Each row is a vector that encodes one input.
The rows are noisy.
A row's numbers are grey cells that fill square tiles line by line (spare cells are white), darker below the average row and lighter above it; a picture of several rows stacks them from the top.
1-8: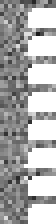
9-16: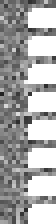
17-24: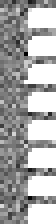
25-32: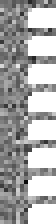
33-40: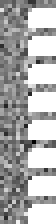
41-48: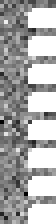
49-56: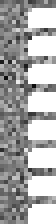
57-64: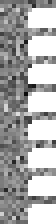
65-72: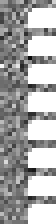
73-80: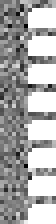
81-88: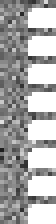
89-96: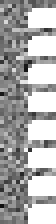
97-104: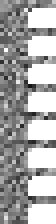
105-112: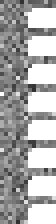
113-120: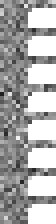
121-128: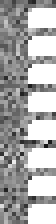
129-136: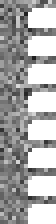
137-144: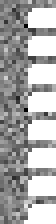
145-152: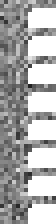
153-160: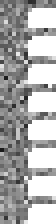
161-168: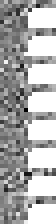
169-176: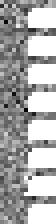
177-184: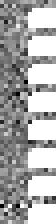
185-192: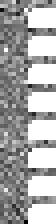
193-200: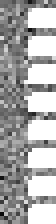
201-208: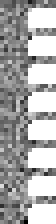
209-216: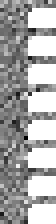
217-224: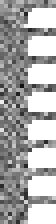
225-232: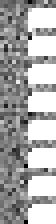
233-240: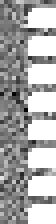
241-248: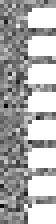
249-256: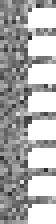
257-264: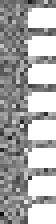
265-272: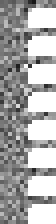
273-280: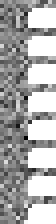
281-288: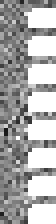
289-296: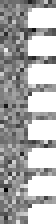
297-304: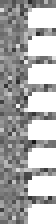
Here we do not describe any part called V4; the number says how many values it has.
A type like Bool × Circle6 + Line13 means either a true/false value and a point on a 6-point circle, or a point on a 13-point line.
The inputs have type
Bool × V4 + Label12.
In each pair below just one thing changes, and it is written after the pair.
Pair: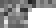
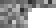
the true/false value
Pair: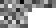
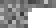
the value of V4
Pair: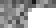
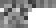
the value of V4
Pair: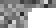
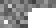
the true/false value
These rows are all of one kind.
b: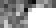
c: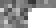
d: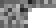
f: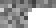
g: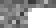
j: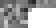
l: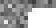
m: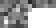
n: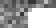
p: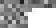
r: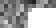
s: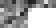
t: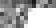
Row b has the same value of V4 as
d and j.
